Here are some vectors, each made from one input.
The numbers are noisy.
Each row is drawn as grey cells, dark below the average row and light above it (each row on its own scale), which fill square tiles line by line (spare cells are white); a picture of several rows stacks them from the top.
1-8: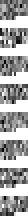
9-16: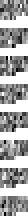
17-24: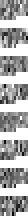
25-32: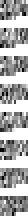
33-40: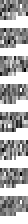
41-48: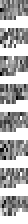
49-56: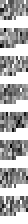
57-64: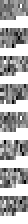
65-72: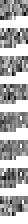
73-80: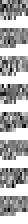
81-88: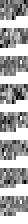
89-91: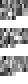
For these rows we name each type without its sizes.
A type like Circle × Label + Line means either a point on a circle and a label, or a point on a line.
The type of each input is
Line + Tree.
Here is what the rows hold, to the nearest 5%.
About 55% of them hold a point on a line. The rest hold a node of a tree.
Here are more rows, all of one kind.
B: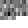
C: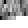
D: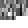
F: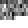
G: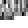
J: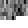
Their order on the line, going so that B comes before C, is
D, J, F, B, C, G.
